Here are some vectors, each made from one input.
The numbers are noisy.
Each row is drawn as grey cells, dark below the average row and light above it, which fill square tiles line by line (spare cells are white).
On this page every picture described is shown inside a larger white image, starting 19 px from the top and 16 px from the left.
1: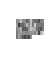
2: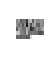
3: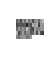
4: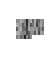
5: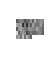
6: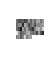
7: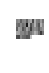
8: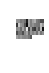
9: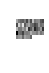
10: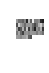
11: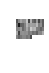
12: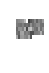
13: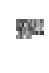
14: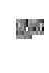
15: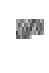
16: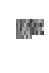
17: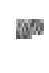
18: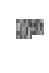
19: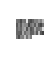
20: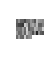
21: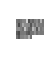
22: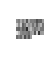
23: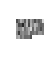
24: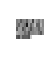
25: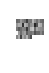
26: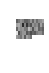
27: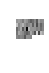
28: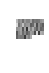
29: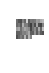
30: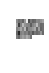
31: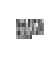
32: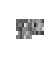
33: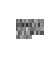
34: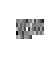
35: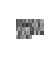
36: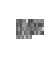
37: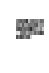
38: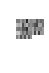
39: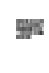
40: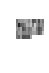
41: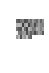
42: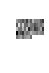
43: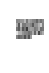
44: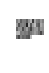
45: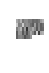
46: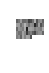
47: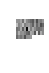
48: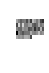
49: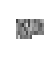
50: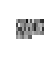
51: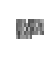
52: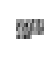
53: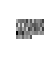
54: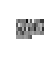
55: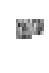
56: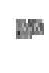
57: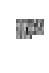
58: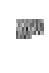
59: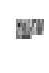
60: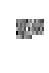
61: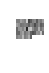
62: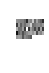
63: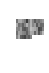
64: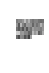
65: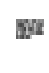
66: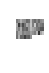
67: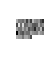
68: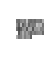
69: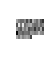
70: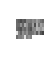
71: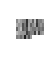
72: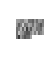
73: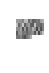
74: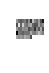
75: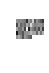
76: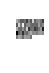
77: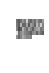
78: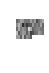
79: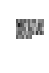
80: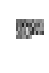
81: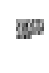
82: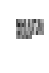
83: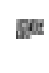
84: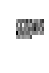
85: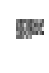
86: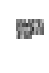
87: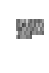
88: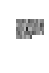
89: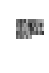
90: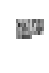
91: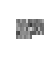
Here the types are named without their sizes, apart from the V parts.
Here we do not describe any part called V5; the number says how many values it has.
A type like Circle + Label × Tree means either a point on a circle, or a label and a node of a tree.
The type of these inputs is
List(Line) × V5.
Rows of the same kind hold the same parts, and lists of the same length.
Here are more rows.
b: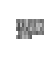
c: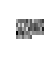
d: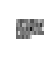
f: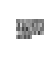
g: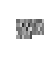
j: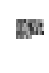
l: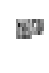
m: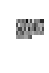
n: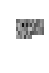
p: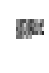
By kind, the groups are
b, g, j, n, p
c, m
d, f, l

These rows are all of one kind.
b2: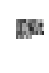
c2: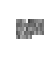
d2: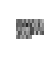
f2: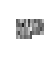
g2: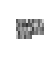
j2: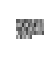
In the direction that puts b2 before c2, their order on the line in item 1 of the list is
b2, d2, c2, g2, f2, j2.
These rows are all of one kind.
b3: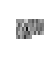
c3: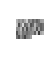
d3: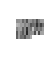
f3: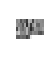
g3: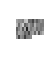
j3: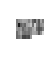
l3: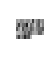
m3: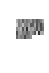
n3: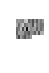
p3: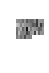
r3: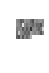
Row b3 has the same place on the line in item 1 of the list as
c3, g3 and n3.
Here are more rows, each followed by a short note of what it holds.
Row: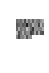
a value of V5, together with a list of two items
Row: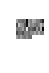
a value of V5, together with the empty list
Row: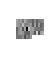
a value of V5, together with a list of one item
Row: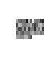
a value of V5, together with the empty list
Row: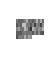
a value of V5, together with a list of two items
